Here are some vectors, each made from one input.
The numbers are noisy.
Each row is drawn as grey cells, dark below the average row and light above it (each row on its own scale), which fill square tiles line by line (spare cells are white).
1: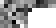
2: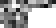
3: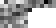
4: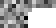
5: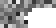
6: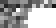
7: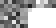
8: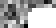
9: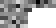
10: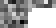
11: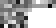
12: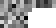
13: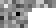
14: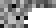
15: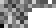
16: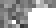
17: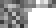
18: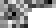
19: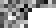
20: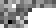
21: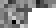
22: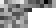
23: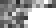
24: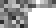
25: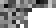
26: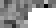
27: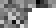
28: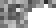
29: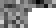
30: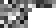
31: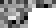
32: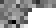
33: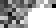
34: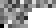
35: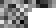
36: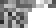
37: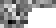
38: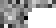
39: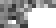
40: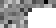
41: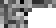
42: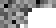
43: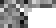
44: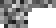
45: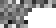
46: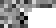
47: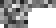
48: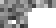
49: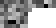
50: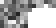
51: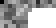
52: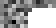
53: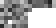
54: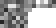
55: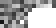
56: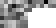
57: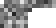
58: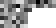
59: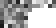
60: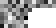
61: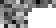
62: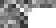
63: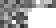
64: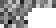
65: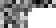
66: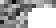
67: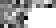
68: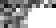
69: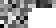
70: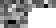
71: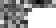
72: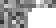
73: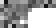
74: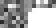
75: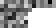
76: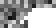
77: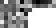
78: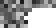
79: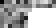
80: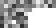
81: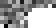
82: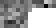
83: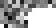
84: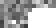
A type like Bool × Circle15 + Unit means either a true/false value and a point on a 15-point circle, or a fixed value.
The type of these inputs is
Label5 × Label5.
